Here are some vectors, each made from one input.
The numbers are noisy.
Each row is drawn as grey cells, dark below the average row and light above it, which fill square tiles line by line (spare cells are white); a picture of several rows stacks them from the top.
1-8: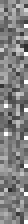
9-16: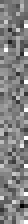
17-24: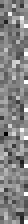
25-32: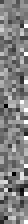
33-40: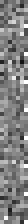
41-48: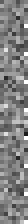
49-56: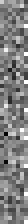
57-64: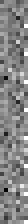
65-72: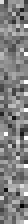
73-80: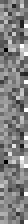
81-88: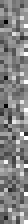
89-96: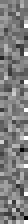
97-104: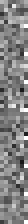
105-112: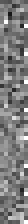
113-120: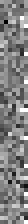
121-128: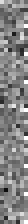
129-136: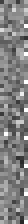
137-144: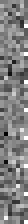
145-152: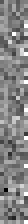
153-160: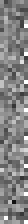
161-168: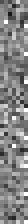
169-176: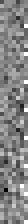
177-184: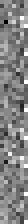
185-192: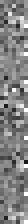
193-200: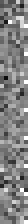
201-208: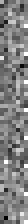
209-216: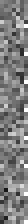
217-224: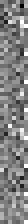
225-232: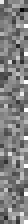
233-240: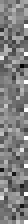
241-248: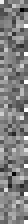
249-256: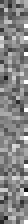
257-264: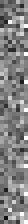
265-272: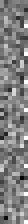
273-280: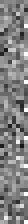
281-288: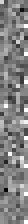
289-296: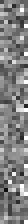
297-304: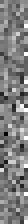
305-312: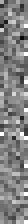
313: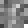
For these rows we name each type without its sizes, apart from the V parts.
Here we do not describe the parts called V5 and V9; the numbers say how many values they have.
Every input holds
a node of a tree, together with either a true/false value, a value of V5 and a value of V9, or a list of points on a line.
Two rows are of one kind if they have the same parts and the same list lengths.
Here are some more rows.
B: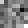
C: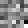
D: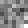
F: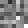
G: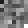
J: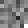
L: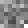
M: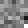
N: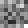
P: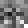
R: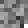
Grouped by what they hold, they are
B
C, F, G, P
D, J, N, R
L
M

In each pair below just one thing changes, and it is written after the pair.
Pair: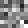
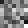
the value of V5
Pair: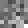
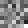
the value of V5
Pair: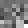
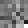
the value of V5
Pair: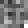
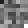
the value of V9
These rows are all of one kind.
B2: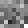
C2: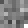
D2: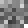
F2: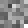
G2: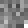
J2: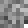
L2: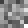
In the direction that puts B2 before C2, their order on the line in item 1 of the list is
L2, B2, C2, J2, D2, F2, G2.
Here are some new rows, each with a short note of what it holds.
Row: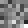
a node of a tree, a true/false value, a value of V5 and a value of V9
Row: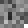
a node of a tree, a true/false value, a value of V5 and a value of V9
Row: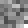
a node of a tree, together with a list of three items
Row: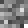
a node of a tree, together with a list of one item
